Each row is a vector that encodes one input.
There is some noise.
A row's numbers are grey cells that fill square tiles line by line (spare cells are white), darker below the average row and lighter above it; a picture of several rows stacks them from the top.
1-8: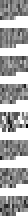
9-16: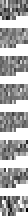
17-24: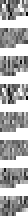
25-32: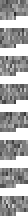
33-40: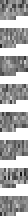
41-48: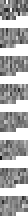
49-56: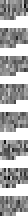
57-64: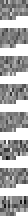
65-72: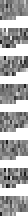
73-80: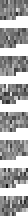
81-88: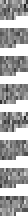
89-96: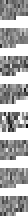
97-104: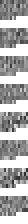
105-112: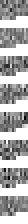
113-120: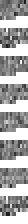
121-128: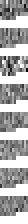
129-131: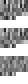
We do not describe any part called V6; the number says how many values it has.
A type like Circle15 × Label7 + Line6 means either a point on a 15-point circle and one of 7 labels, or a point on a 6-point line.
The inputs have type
List2(Bool × V6).
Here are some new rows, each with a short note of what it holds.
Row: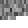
a list of two items
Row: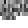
a list of one item
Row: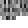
a list of one item
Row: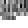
a list of one item
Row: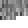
a list of two items
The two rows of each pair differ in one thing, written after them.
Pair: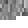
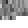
the true/false value in item 1 of the list
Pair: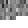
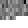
the true/false value in item 2 of the list
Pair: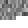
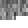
the value of V6 in item 1 of the list
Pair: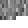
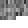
the true/false value in item 2 of the list
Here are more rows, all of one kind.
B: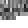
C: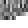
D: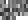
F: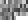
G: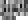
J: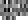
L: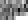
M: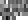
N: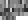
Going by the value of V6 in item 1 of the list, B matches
D, M and N.
